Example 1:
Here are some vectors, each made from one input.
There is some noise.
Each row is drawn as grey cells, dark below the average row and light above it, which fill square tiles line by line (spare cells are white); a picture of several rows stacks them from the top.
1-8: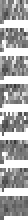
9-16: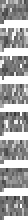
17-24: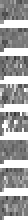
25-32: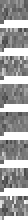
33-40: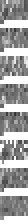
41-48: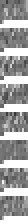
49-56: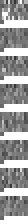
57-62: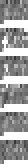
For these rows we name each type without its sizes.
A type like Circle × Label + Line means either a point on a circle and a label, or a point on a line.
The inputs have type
Label.
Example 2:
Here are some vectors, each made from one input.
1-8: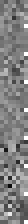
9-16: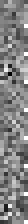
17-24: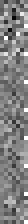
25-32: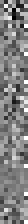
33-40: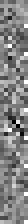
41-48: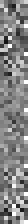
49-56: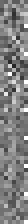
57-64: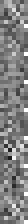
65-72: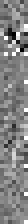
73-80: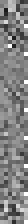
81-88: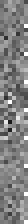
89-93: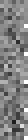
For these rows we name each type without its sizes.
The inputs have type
Line × Line.
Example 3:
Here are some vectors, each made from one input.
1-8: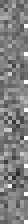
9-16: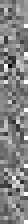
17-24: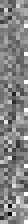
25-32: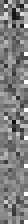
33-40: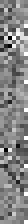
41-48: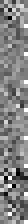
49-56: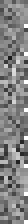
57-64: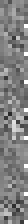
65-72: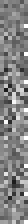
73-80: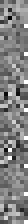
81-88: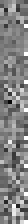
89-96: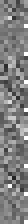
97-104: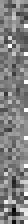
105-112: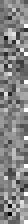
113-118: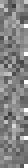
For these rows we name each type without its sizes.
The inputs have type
Line × Line.
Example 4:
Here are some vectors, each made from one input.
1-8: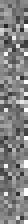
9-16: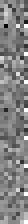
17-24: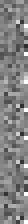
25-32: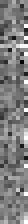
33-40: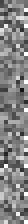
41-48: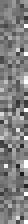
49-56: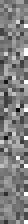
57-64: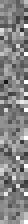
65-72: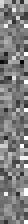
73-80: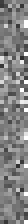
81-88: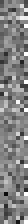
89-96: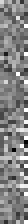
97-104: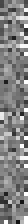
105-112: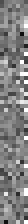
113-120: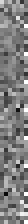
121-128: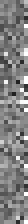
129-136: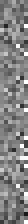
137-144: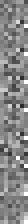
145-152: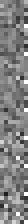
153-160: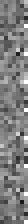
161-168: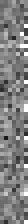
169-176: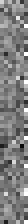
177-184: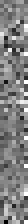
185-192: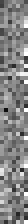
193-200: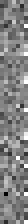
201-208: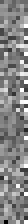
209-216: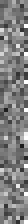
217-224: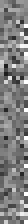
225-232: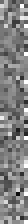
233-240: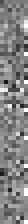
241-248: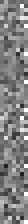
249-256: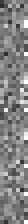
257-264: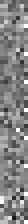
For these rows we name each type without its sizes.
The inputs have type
Label.
